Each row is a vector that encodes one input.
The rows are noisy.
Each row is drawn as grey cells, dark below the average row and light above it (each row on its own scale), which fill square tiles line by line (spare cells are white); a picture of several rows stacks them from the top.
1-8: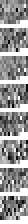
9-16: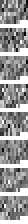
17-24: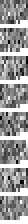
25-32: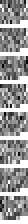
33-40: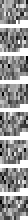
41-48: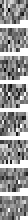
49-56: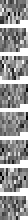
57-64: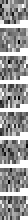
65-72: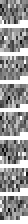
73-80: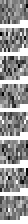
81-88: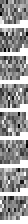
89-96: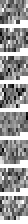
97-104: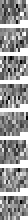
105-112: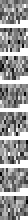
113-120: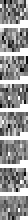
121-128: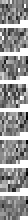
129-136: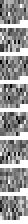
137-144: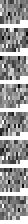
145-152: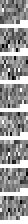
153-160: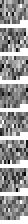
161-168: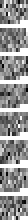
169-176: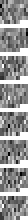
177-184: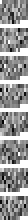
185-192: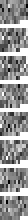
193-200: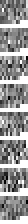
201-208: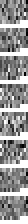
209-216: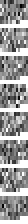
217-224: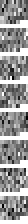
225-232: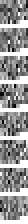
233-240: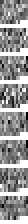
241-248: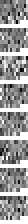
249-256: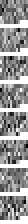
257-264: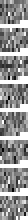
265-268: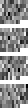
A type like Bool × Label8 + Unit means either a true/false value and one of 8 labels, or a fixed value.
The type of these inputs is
Bool × Line6 + Tree7 × Tree7 × Tree7.
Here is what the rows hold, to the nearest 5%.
About 40% of them hold a point on a 6-point line and a true/false value. The rest hold a node of each of three 7-node trees.
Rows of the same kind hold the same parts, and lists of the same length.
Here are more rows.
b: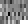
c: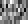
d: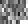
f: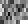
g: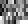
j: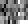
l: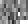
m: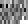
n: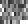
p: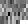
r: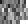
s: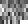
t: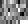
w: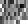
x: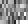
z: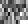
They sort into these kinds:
b, d, f, n, p, r, s, w, z
c, g, j, l, m, t, x

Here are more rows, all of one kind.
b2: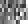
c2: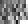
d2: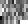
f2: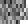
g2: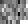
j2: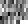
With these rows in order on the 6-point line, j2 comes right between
d2 and g2.
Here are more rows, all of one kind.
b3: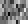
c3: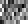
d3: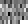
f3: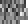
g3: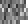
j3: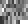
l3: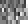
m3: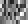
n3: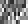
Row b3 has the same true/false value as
f3, g3 and l3.
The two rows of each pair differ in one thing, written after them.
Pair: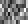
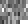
the place on the 6-point line
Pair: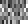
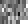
the place on the 6-point line
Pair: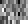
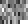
the true/false value
